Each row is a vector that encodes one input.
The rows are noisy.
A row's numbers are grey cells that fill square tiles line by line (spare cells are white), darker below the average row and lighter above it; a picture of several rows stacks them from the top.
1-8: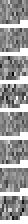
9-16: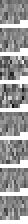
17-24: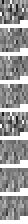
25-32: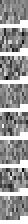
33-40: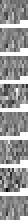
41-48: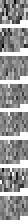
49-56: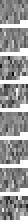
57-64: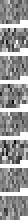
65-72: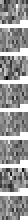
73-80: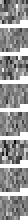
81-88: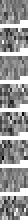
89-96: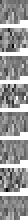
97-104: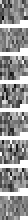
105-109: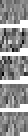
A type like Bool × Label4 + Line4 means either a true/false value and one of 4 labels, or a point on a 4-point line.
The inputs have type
Bool × Bool × Bool × Line5 + Tree11.
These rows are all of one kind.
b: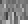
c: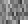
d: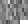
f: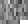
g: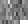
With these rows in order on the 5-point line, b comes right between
c and g.
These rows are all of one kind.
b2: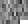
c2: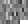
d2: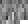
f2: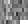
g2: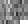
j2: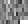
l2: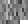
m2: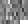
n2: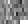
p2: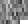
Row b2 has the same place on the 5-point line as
c2, d2, j2 and l2.
